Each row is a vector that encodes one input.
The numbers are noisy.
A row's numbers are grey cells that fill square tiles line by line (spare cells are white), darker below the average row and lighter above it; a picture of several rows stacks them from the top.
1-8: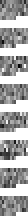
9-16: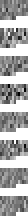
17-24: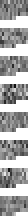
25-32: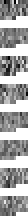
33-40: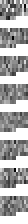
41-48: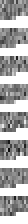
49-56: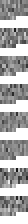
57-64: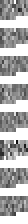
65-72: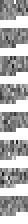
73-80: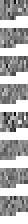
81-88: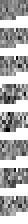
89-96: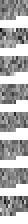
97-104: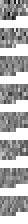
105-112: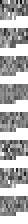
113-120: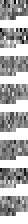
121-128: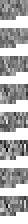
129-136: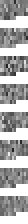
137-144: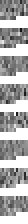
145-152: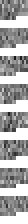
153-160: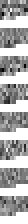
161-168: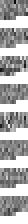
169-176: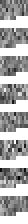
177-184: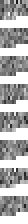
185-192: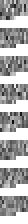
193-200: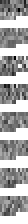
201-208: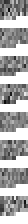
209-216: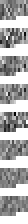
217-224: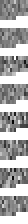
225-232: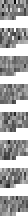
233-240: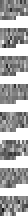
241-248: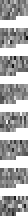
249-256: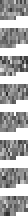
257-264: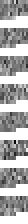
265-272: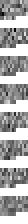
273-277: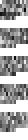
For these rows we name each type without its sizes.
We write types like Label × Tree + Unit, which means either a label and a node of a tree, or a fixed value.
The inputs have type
List(Circle).
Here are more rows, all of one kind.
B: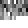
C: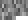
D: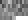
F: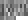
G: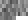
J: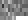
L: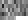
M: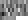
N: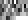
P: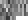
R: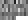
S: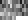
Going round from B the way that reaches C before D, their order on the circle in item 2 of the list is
B, R, F, P, N, S, C, D, G, L, J, M.
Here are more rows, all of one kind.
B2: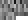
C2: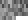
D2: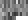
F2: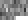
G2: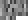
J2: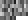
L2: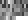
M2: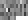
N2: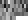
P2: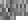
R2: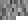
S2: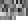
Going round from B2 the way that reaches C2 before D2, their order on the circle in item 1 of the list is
B2, M2, C2, F2, L2, D2, N2, S2, G2, J2, R2, P2.
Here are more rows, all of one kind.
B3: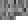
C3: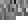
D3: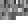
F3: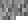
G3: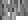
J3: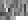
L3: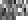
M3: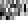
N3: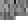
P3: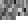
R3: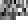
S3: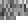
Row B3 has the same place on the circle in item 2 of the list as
C3, G3, J3 and N3.
